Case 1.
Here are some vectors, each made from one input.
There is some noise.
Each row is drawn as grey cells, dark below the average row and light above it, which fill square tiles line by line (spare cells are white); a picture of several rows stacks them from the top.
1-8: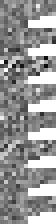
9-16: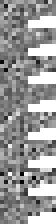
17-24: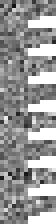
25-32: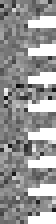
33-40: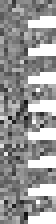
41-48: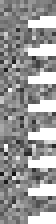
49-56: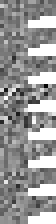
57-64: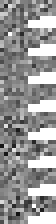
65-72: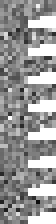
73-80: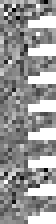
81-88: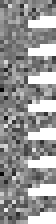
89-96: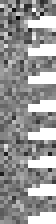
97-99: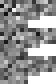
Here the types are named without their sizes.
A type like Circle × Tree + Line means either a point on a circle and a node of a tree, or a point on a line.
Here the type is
Label × Tree.
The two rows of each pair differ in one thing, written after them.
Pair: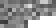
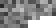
the node of the tree
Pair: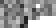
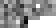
the label
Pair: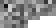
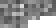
the node of the tree
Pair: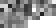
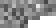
the node of the tree
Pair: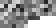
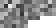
the label
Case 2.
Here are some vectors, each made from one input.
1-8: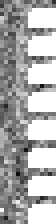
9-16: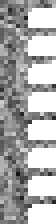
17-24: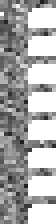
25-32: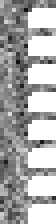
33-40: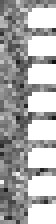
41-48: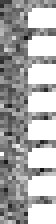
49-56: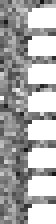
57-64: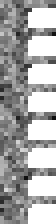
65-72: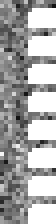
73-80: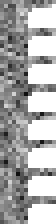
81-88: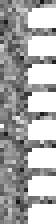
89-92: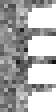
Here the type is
Label6 + Line8.
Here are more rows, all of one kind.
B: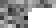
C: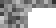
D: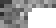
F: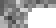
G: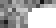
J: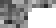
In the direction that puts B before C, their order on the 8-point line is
B, J, D, C, F, G.
